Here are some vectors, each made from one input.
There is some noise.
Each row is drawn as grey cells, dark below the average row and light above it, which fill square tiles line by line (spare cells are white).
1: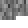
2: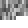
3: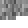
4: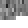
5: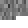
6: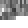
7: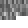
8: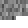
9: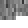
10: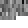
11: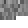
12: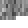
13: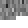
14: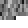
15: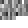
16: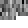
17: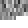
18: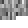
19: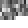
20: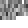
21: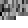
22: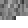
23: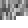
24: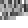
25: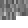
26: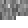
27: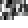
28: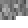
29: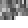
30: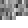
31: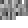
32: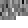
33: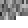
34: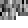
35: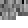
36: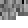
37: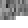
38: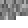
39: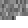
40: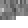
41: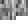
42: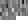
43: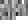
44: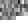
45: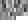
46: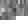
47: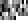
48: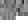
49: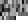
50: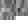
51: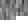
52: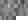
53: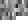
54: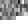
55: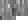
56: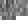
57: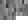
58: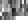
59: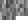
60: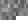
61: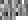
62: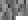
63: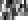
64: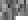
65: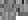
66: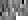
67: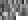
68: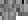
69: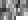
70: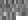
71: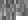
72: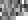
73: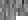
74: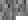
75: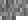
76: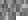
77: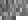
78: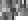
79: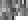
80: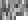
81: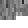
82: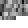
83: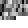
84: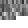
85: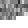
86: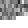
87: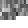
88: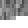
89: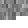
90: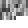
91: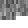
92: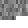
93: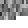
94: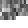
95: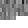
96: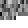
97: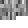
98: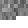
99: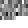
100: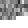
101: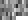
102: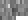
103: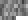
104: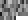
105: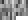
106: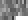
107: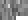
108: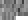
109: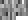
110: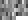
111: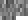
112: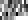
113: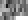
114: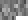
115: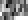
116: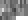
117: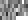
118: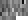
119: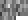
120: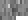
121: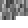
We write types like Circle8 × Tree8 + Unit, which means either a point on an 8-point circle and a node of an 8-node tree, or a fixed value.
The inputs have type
Circle13 + Line5.
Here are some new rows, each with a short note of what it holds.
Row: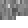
a point on a 13-point circle
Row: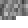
a point on a 13-point circle
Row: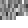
a point on a 5-point line
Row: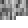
a point on a 5-point line
